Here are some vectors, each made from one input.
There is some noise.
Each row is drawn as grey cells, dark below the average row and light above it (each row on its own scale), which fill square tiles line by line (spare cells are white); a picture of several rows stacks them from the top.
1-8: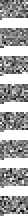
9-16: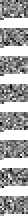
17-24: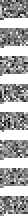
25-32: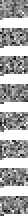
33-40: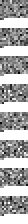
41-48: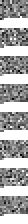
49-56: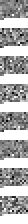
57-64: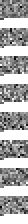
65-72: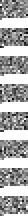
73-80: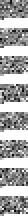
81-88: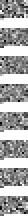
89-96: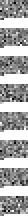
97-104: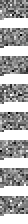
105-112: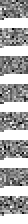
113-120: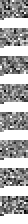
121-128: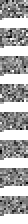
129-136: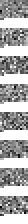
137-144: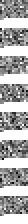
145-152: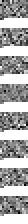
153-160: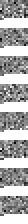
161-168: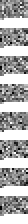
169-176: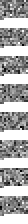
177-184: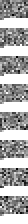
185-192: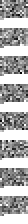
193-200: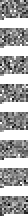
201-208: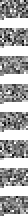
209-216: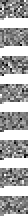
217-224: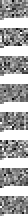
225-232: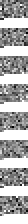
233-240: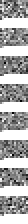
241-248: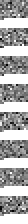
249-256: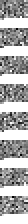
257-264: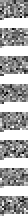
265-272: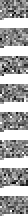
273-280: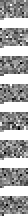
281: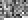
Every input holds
either a fixed value, or a point on each of two 3-point lines, or four true/false values.
